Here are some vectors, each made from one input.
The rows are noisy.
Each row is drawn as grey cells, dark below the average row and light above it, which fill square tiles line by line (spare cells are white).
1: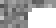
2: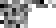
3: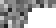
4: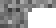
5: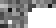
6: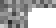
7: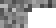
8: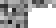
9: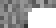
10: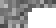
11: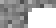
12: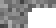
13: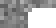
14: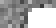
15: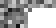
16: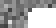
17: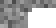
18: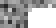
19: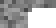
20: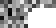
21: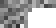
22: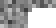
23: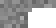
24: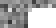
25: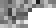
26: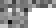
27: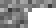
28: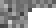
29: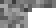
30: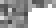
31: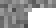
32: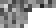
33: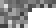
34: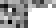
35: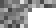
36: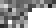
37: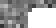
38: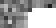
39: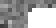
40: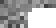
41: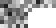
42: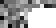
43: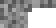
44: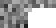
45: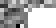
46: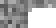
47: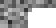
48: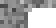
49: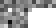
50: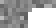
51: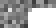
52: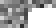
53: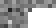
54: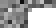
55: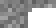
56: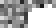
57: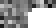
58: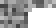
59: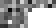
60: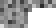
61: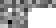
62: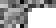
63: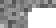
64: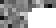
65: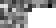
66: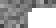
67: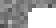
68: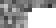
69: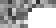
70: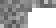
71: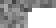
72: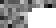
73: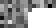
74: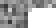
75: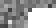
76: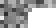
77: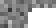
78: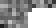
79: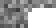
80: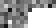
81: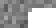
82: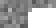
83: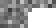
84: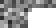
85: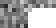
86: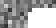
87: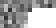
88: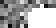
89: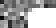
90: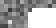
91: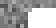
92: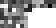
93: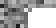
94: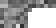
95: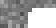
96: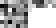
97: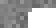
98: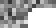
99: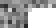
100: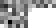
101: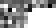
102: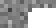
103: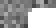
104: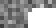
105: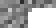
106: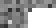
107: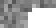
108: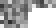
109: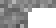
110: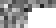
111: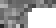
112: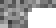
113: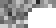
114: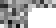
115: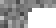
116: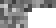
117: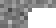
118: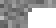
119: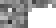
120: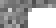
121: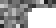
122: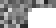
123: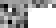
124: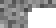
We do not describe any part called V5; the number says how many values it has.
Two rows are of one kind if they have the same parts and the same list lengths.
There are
3 kinds of row.
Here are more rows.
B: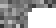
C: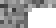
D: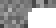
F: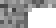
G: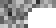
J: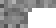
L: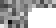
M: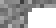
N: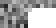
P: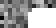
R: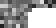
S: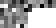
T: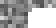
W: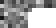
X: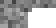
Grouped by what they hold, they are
B, C, D, F, J, M, N, P, R, T
G
L, S, W, X

